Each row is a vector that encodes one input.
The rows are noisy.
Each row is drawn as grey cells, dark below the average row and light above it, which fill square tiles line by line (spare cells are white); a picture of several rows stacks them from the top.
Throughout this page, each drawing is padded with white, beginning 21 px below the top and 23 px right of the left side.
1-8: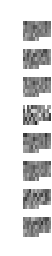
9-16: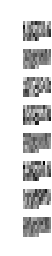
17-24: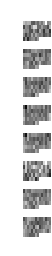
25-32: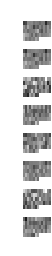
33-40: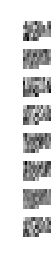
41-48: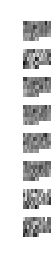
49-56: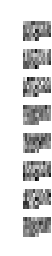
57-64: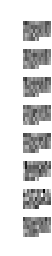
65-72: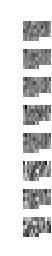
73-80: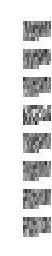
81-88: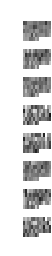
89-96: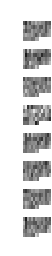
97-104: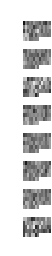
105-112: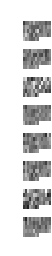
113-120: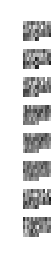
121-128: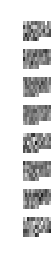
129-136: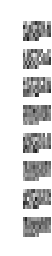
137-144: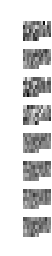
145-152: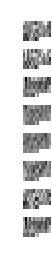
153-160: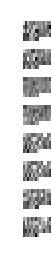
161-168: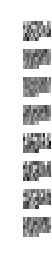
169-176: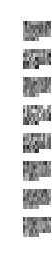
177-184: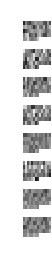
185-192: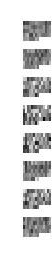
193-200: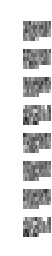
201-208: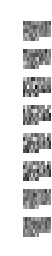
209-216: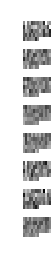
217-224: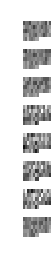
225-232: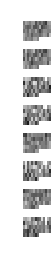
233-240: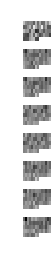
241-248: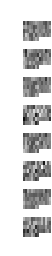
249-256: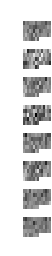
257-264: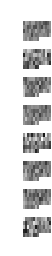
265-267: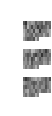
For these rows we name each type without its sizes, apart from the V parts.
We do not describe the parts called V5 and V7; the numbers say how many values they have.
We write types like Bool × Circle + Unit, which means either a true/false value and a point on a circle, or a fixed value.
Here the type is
Bool × Bool × Bool × Circle + Line × List(V5) × V7.
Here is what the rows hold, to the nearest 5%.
About 35% of them hold a point on a circle and three true/false values. The rest hold a point on a line and a value of V7, together with a list of values of V5.
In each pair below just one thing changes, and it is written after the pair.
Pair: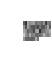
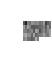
the value of V7
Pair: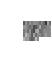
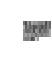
the value of V5 in item 1 of the list
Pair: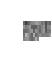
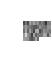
the value of V5 in item 2 of the list
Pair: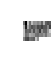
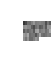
the value of V5 in item 2 of the list
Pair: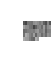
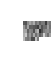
the value of V5 in item 1 of the list
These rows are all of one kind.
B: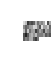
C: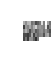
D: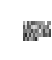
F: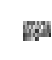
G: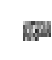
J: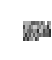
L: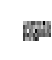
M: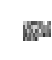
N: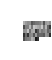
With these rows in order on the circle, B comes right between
C and L.
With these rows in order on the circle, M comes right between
D and G.
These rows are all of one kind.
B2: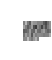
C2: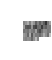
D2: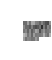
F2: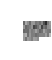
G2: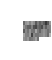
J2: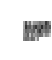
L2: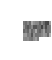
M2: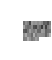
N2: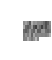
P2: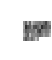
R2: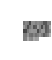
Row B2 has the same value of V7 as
J2 and N2.
